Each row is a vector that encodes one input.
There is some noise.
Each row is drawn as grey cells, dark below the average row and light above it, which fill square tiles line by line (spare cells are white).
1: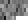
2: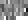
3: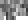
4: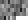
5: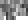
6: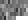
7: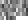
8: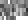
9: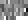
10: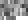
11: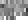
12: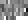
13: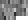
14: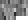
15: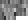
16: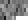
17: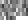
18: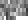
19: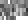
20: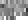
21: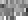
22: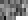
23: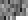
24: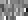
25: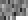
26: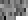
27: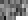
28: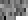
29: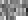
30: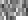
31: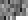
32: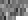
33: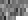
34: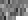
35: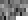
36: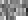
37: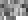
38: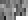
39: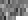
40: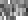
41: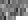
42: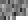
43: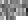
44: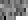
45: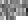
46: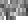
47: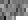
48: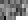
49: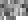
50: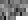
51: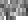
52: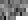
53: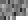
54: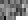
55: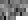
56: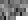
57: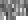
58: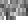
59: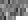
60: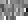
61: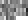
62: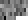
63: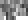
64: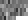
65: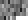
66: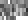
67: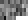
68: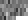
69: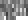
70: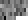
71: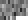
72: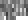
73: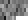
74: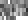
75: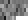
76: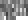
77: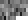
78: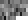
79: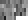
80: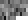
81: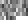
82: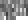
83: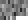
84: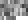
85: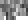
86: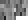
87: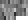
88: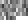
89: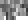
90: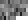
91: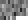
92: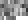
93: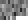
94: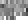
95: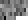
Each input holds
either a point on a 9-point line, or a node of a 9-node tree.
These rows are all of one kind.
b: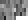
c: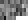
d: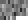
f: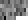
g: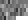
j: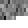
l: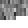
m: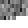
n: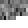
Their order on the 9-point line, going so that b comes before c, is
m, d, l, b, f, c, n, g, j.
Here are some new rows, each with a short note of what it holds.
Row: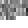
a node of a 9-node tree
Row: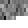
a point on a 9-point line
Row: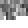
a node of a 9-node tree
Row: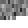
a point on a 9-point line
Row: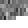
a point on a 9-point line
